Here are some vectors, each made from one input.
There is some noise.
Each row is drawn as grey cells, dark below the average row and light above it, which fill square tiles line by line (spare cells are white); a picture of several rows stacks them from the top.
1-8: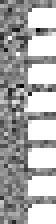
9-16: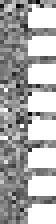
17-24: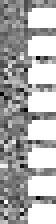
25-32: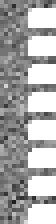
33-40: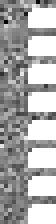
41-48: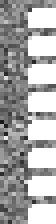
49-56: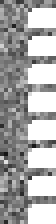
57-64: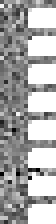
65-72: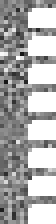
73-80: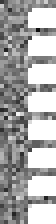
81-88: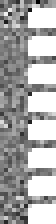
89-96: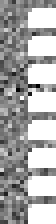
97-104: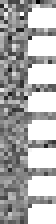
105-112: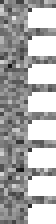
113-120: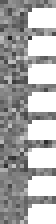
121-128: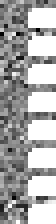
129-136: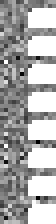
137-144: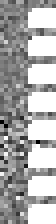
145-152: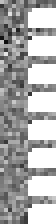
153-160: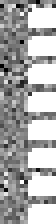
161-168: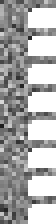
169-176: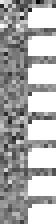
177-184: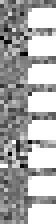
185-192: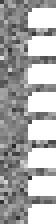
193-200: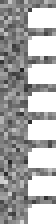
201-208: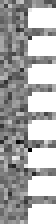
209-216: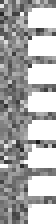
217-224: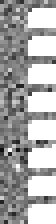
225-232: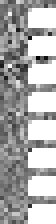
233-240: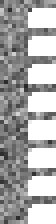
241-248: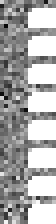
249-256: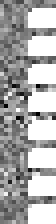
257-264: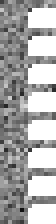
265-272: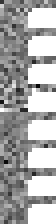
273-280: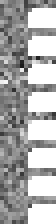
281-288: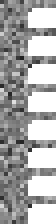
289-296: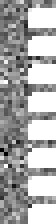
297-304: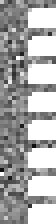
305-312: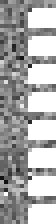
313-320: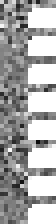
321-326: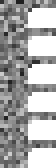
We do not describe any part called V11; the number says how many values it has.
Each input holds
either a point on a 6-point line, or a list of up to two items, each one of 9 labels and a value of V11.
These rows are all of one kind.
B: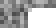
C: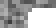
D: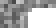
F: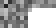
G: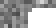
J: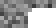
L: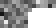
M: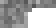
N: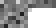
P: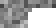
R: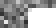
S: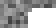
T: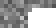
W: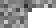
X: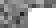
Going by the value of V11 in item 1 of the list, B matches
J, N, R and S.
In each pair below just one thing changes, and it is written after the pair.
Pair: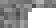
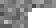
the value of V11 in item 2 of the list
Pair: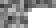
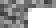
the label in item 2 of the list
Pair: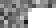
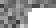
the label in item 2 of the list
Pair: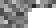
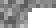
the value of V11 in item 2 of the list
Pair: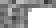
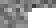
the label in item 1 of the list
